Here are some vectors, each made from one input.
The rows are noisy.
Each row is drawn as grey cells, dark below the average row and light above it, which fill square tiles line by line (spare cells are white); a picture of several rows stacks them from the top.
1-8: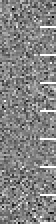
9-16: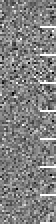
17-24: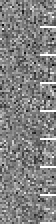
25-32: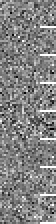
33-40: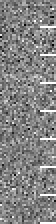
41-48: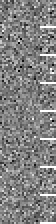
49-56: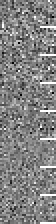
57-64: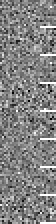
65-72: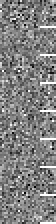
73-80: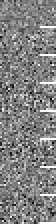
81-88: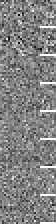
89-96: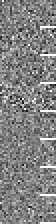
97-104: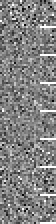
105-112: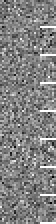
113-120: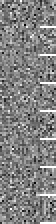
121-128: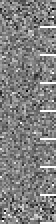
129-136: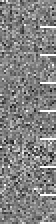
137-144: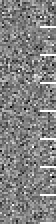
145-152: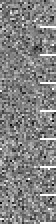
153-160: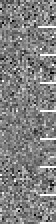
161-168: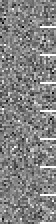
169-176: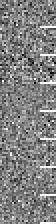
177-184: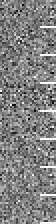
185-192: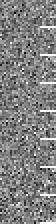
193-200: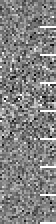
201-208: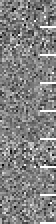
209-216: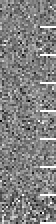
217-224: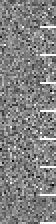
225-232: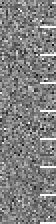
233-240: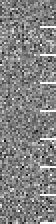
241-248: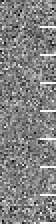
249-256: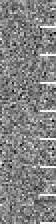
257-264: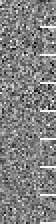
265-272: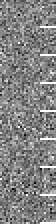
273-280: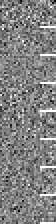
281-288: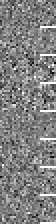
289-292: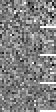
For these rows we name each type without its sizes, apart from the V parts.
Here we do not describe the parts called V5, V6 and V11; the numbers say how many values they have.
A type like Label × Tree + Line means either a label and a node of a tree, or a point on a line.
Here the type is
(Bool × Bool × Bool + V5) × Tree × Tree × Tree × Tree × (Unit + V6 × V11).
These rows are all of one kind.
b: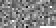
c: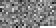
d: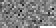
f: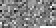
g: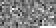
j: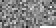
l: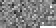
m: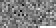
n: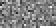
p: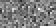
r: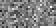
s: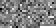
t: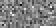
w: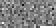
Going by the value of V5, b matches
g, j and t.
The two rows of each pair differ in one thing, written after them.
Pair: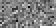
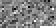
the value of V6
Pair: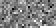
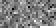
the value of V6
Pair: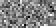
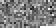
the value of V11
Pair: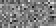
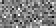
the value of V6
